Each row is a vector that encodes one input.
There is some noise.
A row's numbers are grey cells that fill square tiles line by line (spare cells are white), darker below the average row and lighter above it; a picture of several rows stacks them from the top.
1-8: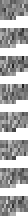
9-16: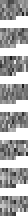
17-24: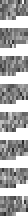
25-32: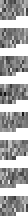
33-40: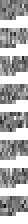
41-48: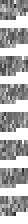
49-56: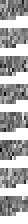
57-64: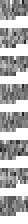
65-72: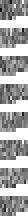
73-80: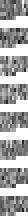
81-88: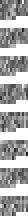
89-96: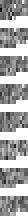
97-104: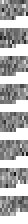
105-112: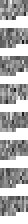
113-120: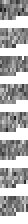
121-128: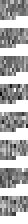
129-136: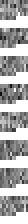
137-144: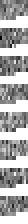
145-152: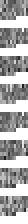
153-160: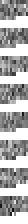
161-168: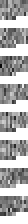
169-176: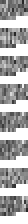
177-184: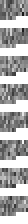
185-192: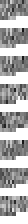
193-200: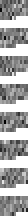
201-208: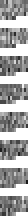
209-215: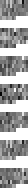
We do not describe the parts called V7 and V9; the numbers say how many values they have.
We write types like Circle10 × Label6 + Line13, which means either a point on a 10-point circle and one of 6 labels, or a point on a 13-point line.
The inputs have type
Bool × (Label5 + Line4) + V7 × V9.
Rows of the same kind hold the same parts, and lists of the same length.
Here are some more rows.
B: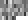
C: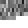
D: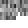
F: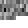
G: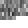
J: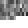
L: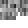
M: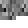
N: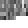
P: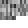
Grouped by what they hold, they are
B
C, D, L, P
F, G, J, M, N

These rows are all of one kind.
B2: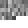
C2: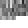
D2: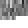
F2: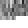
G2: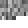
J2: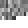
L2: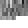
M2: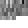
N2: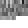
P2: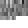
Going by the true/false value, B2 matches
G2 and J2.
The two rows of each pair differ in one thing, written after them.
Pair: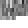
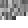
the true/false value
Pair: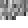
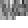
the true/false value
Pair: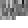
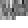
the place on the 4-point line
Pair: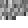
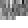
the true/false value
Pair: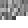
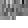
the true/false value
